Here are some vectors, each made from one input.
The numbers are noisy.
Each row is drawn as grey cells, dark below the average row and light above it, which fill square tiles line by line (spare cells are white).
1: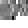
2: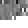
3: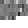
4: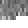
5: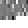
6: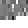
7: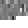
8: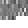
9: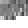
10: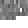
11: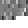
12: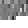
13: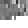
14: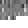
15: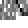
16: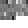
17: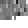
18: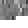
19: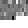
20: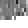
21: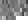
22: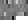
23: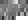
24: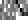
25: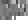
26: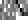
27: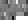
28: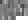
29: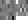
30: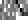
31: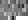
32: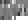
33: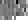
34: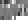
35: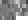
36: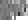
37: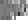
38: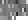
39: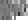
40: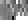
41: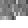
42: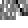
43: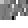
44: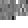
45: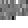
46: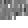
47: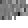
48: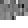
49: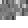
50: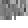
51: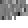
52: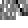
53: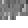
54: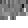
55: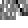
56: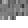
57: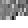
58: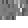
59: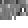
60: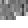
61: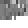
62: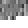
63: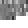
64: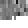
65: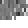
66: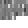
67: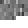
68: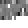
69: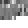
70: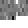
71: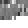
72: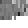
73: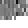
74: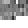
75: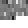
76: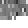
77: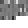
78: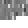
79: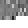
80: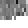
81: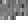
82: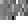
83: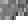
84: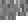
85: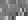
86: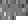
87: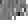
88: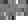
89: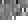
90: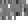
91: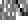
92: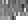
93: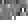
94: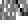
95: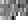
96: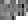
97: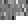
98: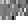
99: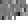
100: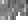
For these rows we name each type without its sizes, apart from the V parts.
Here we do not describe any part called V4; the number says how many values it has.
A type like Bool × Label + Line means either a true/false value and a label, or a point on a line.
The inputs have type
List(Line × V4).
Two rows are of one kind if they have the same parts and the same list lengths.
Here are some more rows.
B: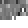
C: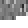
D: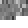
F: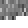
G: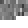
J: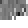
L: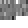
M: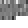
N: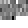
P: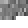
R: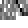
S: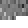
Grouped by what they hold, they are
B, J
C, D, F, G, L, M, N, P, S
R

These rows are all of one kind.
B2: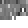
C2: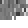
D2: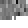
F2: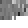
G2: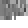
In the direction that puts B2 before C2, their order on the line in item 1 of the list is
G2, F2, D2, B2, C2.
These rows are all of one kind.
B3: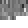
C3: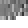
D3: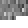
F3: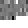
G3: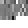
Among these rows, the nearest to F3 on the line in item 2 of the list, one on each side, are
B3 and G3.
